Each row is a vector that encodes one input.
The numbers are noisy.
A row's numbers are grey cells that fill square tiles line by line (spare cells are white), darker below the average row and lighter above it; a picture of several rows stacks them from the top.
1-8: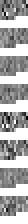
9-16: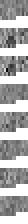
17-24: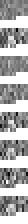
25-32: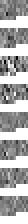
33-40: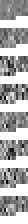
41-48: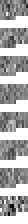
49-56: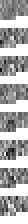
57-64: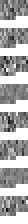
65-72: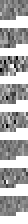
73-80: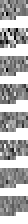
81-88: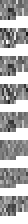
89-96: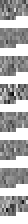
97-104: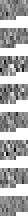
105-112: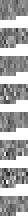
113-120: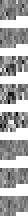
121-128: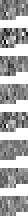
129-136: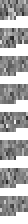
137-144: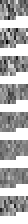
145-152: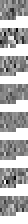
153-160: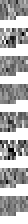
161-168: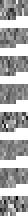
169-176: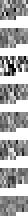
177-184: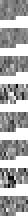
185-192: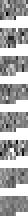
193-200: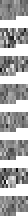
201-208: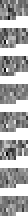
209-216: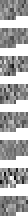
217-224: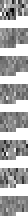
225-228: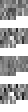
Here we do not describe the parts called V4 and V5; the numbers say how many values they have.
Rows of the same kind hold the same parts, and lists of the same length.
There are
2 kinds of row.
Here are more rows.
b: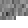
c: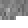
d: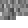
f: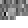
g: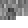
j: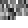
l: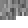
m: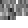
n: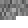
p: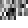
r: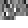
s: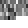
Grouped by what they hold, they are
b, c, d, f, l, r
g, j, m, n, p, s

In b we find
a point on an 8-point line, a true/false value, a value of V4 and a value of V5.
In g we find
a point on an 8-point line, a node of an 8-node tree and a value of V5.
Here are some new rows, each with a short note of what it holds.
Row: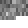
a point on an 8-point line, a node of an 8-node tree and a value of V5
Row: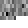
a point on an 8-point line, a true/false value, a value of V4 and a value of V5
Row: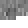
a point on an 8-point line, a node of an 8-node tree and a value of V5
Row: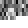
a point on an 8-point line, a true/false value, a value of V4 and a value of V5
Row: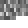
a point on an 8-point line, a true/false value, a value of V4 and a value of V5
